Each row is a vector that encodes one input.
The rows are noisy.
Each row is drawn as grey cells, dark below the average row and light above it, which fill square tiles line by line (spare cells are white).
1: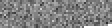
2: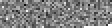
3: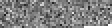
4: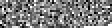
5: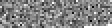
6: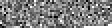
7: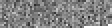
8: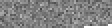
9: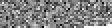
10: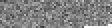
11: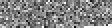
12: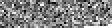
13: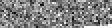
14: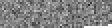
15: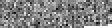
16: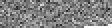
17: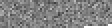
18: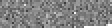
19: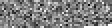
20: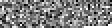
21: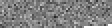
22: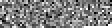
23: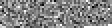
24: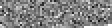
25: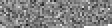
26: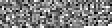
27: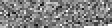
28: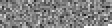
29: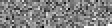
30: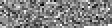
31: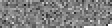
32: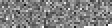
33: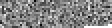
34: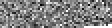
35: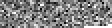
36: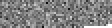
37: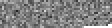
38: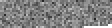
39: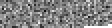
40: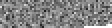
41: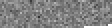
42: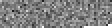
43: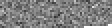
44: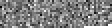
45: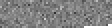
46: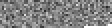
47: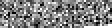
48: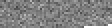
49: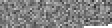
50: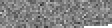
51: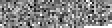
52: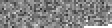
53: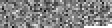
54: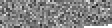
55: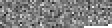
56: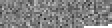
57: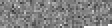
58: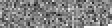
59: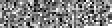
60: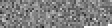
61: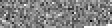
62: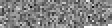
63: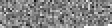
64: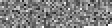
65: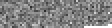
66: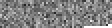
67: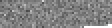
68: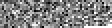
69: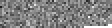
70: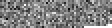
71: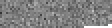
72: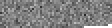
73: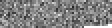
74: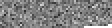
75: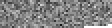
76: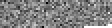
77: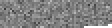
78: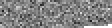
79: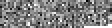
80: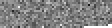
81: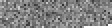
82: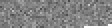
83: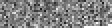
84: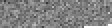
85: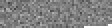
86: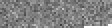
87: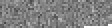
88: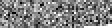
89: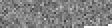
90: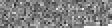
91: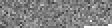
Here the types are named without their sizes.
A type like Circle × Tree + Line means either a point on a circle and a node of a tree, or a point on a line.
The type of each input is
(Bool × Bool × Bool × Bool + Label) × Label.
